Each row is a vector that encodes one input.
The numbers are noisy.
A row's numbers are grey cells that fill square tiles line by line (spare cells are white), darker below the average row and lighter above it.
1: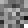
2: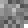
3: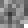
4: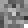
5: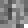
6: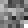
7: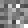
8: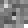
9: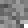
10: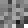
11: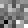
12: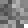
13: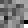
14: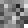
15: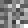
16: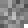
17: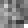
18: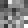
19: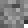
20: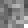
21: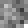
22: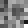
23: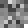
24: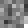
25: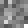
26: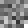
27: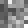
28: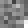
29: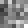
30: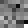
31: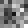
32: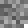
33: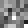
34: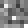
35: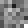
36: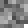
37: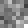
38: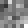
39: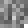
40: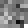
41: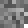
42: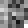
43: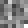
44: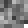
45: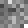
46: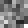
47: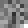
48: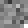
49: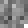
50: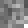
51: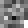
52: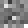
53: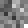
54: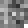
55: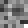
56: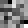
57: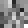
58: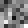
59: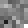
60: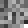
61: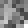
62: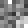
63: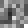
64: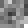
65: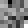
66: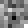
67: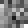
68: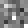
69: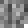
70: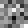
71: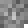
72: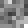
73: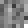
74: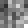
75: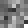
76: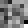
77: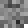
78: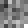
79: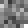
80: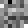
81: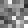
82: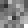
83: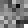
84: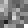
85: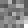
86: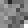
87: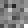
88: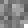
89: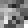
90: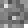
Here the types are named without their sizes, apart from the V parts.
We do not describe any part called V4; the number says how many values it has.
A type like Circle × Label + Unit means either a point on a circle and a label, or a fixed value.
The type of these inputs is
(Bool × V4 + Unit) × Line.
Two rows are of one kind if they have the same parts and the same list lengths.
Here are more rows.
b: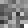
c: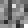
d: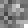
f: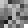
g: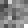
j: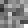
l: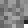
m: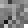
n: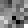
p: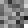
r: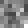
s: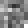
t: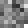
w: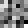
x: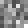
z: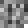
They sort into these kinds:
b, c, d, g, r, z
f, j, l, m, n, p, s, t, w, x

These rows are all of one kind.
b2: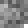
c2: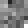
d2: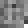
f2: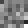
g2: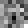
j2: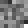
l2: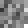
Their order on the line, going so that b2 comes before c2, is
g2, b2, c2, f2, l2, d2, j2.
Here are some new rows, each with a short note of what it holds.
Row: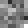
a point on a line, a true/false value and a value of V4
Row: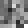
a point on a line
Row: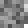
a point on a line, a true/false value and a value of V4
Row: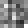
a point on a line, a true/false value and a value of V4
